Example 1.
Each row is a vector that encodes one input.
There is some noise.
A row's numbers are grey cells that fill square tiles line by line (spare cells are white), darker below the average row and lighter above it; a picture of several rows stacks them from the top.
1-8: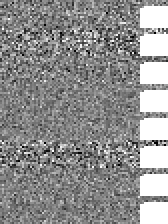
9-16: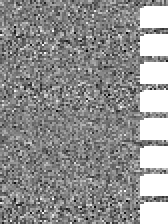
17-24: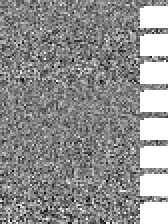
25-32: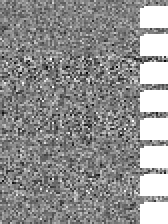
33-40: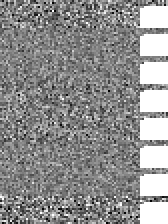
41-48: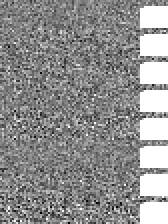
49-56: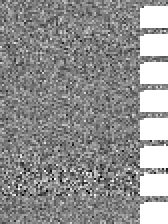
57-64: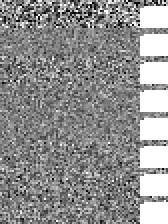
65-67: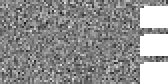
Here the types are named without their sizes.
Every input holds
a point on a line.
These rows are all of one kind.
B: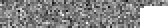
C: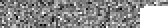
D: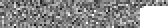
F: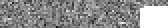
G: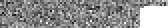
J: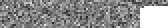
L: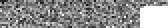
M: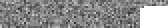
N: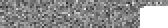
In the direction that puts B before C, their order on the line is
L, B, J, G, F, D, N, M, C.
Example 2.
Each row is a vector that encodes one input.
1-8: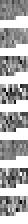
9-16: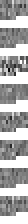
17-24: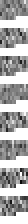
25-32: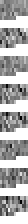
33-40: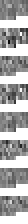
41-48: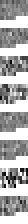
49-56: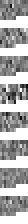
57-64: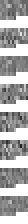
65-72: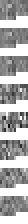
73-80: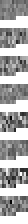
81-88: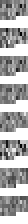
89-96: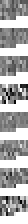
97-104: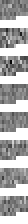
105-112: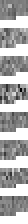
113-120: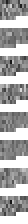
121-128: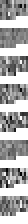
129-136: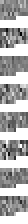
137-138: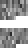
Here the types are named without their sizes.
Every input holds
either a fixed value, or a node of a tree.
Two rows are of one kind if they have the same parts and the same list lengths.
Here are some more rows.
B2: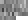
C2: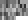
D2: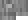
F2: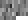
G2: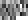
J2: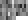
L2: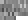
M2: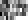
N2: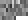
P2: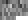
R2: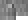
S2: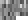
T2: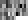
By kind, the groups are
B2, C2, D2, F2, J2, L2, N2, P2, R2, S2, T2
G2, M2

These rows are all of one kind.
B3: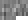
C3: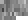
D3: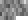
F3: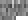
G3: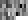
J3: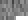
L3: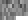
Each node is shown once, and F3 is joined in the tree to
G3.
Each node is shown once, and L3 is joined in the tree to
B3 and J3.
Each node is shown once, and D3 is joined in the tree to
B3 and C3.
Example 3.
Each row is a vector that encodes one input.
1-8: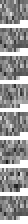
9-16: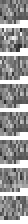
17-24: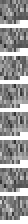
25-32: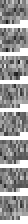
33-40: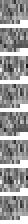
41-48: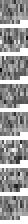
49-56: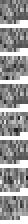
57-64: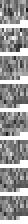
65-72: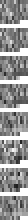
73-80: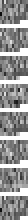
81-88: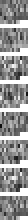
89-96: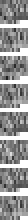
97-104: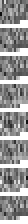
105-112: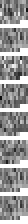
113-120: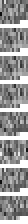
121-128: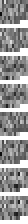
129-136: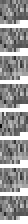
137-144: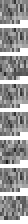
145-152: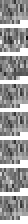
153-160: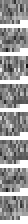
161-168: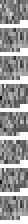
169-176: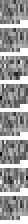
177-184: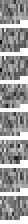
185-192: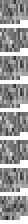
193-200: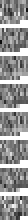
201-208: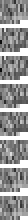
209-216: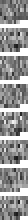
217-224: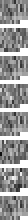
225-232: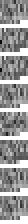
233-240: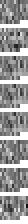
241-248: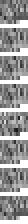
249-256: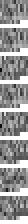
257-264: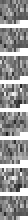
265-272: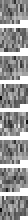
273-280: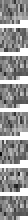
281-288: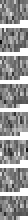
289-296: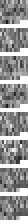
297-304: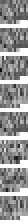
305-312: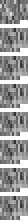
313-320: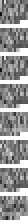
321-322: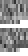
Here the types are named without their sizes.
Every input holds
a point on a line.
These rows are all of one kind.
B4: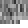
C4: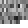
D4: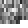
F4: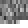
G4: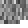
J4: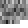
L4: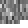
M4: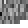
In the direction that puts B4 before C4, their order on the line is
B4, J4, G4, L4, F4, M4, C4, D4.
